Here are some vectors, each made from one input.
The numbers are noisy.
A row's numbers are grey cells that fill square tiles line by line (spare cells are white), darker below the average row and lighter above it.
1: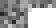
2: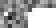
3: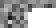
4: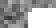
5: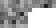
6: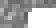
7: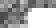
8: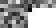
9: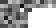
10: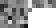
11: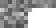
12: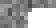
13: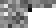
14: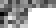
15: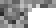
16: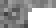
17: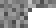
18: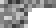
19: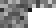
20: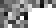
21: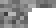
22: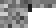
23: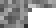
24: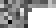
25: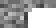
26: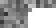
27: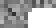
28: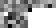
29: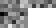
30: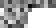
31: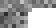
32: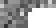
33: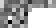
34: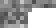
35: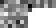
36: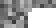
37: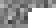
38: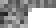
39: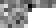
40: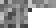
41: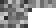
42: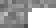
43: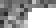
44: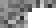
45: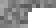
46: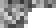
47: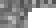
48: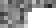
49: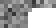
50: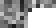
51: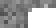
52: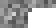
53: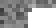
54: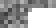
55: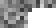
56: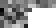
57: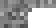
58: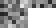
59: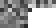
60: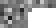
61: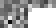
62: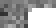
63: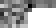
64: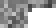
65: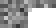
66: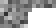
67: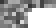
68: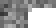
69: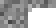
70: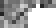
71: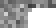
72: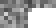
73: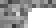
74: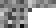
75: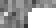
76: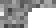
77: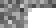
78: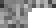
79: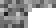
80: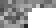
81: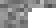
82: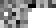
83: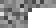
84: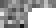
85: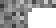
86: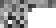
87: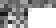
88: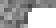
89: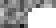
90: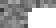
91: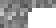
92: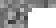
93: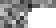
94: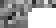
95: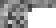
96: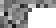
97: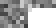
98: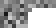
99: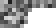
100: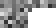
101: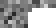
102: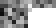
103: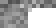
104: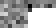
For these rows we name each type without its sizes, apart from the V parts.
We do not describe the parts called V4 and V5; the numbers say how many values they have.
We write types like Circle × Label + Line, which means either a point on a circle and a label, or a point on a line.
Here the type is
((Bool × Bool × Bool + Unit) × V5 + Circle) × V4.
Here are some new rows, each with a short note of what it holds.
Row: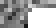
three true/false values, a value of V4 and a value of V5
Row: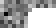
a point on a circle and a value of V4
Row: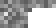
a value of V4 and a value of V5
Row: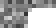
a value of V4 and a value of V5
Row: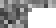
a value of V4 and a value of V5
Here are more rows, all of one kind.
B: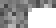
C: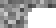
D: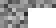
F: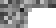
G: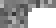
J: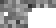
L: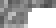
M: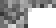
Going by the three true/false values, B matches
C and J.
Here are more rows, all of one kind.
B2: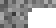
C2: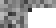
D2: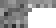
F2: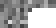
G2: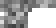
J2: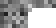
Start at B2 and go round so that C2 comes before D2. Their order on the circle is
B2, C2, F2, G2, D2, J2.
